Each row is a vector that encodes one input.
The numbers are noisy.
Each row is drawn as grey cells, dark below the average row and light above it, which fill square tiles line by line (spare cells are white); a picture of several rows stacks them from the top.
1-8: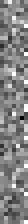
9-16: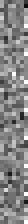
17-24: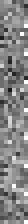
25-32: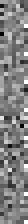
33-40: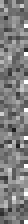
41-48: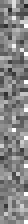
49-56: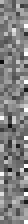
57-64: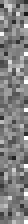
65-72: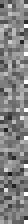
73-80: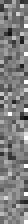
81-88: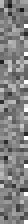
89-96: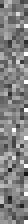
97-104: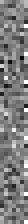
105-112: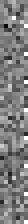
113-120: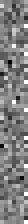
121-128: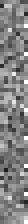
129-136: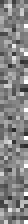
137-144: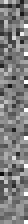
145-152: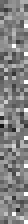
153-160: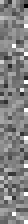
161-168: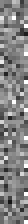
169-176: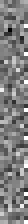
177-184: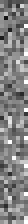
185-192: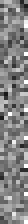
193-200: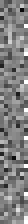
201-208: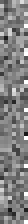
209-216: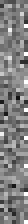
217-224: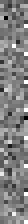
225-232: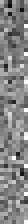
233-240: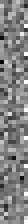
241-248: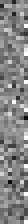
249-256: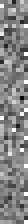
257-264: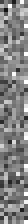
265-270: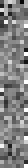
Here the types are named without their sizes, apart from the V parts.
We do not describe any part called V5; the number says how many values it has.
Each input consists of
a point on a line, together with either a point on a circle, or a value of V5.
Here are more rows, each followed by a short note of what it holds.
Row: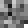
a point on a line and a value of V5
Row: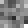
a point on a circle and a point on a line
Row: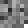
a point on a line and a value of V5
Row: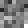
a point on a line and a value of V5
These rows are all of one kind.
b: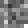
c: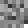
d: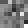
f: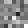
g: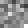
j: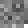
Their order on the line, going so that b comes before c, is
b, c, j, d, g, f.
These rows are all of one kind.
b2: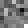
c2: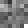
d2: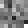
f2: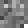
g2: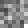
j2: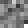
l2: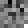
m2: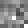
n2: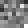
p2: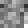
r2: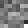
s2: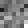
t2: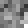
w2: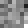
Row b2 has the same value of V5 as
l2, s2 and t2.
